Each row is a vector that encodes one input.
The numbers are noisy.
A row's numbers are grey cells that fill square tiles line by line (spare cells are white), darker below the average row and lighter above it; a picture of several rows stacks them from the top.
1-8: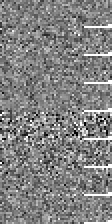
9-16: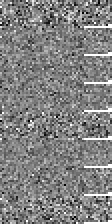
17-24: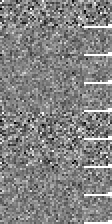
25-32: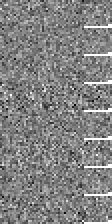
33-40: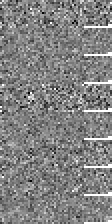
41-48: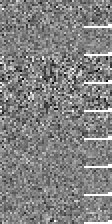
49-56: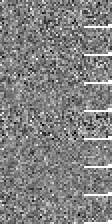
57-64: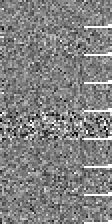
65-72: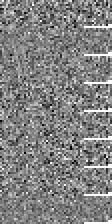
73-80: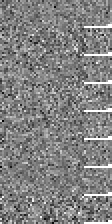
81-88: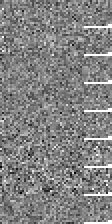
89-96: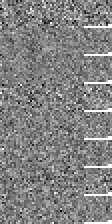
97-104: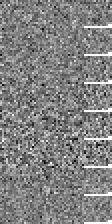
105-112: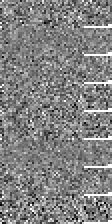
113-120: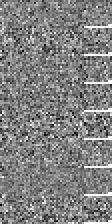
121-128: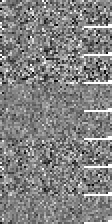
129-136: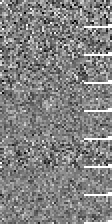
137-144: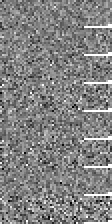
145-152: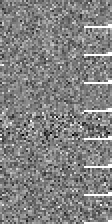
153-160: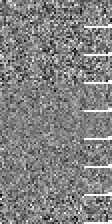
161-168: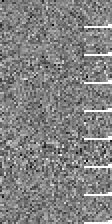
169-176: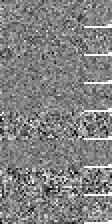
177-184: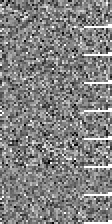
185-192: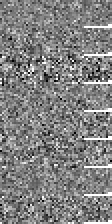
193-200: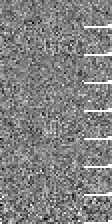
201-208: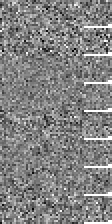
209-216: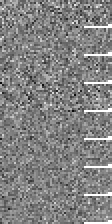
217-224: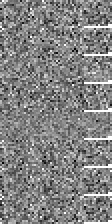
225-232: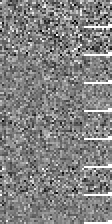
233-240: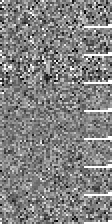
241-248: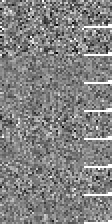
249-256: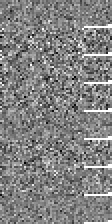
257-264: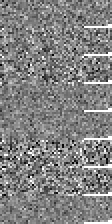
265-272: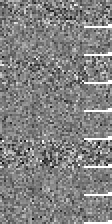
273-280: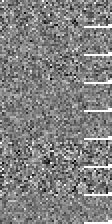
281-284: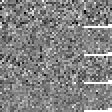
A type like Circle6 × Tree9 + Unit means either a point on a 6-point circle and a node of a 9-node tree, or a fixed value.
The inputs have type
Label6 × Label6 × Label6 + (Label7 + Line5) × Label8.
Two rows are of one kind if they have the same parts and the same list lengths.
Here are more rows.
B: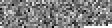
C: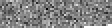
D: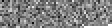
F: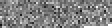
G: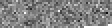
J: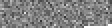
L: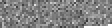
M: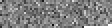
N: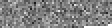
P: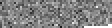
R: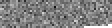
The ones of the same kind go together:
B
C, D, G, J, M, N, R
F, L, P

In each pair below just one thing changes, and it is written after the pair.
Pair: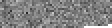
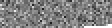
the label
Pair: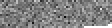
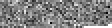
the label
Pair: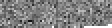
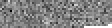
the label
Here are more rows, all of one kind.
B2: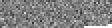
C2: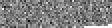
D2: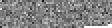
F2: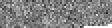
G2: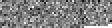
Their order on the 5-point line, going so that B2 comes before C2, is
G2, B2, D2, F2, C2.
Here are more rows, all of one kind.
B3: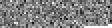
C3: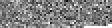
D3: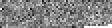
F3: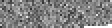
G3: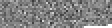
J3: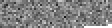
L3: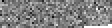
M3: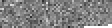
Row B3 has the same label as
G3 and L3.
